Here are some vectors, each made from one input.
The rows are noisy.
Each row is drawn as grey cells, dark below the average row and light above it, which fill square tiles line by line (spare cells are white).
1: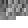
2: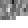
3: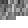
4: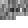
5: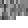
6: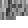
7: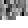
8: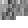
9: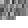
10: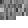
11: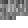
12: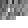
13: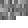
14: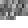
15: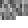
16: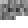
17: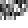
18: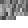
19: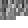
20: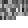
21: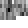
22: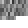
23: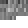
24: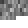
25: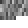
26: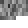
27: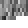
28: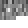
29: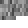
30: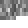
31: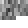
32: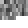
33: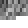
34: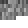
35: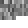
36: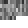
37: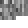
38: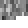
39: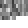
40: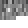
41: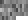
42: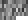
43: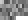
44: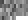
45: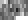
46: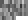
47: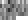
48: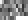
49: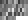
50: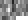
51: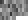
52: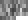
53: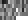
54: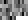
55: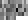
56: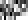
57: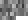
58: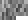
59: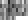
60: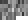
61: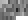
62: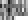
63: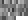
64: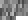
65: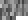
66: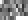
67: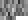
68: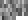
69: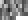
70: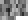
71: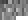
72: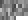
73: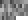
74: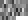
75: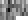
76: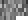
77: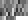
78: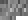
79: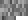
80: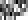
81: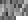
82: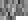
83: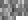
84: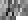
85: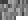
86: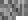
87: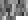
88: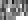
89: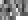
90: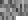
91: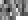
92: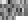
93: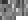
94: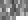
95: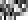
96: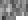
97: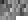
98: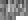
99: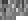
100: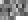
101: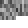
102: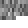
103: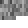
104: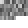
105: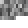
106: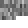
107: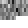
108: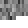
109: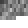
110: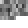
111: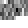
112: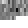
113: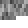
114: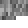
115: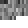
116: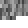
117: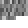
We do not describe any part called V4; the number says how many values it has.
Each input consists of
a list of up to two items, each a point on a 5-point line and a value of V4.
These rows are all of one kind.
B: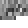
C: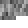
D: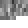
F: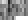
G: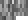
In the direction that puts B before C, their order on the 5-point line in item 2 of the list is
B, D, C, G, F.
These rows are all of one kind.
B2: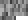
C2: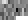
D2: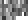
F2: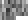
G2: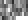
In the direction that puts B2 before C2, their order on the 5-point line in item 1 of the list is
D2, G2, B2, C2, F2.
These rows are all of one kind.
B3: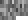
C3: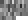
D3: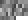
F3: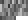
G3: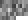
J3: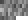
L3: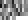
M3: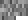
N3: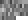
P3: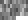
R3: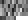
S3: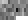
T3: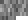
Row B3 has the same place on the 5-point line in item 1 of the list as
C3, M3 and N3.
